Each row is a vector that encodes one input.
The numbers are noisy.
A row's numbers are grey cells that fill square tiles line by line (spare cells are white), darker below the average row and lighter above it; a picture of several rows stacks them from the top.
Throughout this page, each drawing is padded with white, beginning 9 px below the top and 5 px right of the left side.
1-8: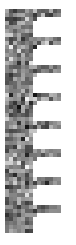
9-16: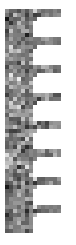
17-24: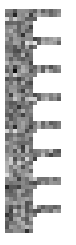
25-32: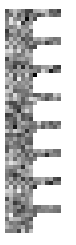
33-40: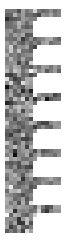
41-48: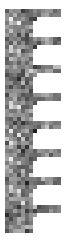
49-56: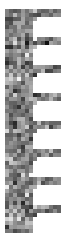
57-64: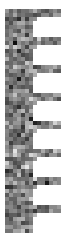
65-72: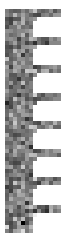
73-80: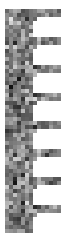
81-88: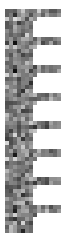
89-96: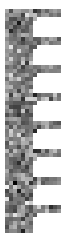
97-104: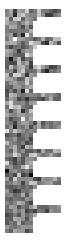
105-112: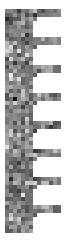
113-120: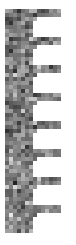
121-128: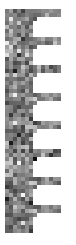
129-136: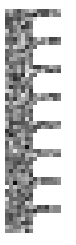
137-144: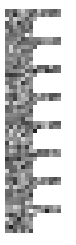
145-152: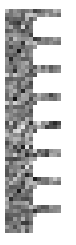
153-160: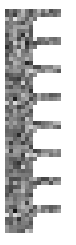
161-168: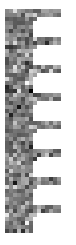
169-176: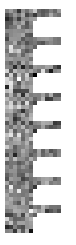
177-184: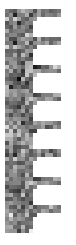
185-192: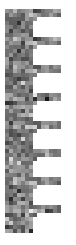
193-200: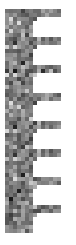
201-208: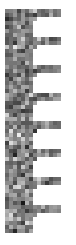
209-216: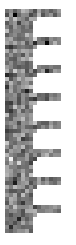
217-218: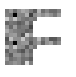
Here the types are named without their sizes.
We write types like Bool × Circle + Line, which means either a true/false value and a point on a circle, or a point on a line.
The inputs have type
Label × (Line + Tree).
